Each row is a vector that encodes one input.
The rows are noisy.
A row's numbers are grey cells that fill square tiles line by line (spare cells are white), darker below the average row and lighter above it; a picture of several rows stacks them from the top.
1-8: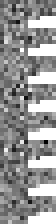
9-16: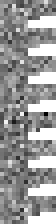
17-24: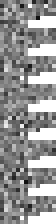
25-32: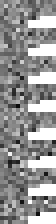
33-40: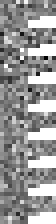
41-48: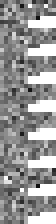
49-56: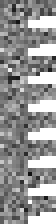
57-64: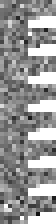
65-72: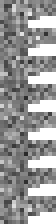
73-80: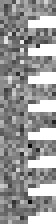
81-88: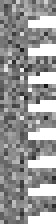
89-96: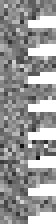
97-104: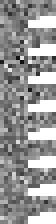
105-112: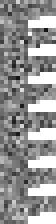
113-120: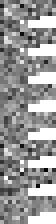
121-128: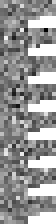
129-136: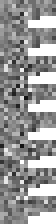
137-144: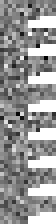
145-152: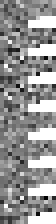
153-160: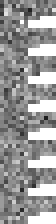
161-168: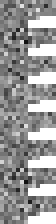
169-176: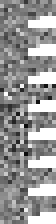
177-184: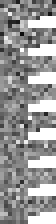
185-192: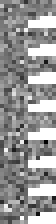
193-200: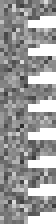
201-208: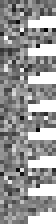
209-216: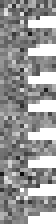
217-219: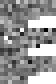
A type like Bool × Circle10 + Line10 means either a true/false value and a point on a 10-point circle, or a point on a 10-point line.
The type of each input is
Bool × (Circle13 + Label6).
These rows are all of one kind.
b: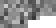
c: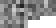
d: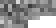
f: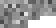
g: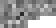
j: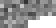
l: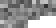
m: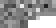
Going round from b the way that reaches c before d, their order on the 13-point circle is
b, j, l, c, d, m, g, f.
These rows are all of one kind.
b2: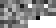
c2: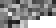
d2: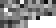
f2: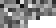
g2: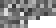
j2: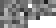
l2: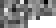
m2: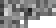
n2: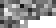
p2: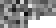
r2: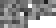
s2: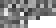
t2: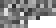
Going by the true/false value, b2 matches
c2, d2, f2 and n2.
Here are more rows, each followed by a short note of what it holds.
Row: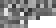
one of 6 labels and a true/false value
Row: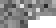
a point on a 13-point circle and a true/false value
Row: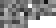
one of 6 labels and a true/false value
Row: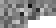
a point on a 13-point circle and a true/false value
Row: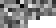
one of 6 labels and a true/false value
